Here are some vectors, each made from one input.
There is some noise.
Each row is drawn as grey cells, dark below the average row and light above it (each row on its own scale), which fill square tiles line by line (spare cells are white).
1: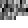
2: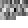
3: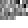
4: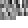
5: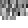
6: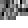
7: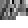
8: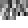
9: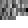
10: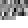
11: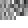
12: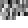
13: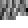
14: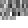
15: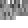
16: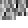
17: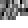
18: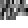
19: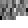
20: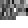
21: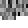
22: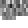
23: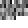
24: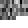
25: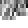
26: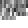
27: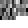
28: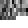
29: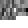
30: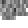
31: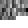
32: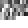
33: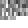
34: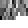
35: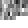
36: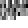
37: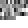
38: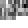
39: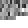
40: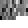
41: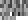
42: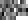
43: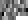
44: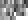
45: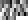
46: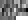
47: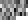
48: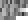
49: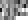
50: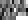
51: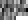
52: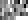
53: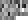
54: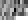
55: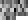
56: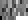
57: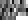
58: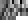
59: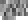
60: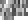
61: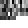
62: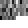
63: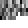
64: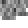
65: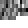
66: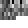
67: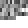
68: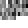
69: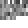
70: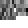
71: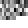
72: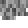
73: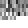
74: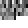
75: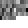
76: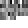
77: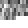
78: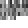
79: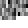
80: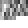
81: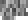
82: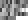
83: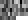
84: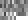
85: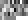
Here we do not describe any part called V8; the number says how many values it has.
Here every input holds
either one of 9 labels and a point on a 9-point line, or a value of V8.
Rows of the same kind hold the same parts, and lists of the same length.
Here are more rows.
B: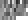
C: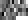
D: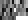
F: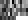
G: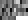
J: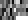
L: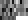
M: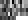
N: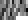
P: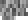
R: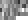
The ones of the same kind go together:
B, P, R
C, D, F, G, J, L, M, N

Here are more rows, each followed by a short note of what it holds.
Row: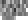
one of 9 labels and a point on a 9-point line
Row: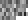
one of 9 labels and a point on a 9-point line
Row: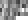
one of 9 labels and a point on a 9-point line
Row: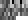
a value of V8
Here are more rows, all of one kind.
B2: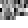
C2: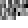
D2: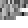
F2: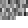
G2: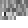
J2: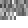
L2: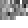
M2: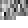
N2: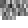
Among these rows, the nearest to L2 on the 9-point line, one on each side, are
B2 and D2.
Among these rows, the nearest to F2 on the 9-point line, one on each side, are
C2 and N2.
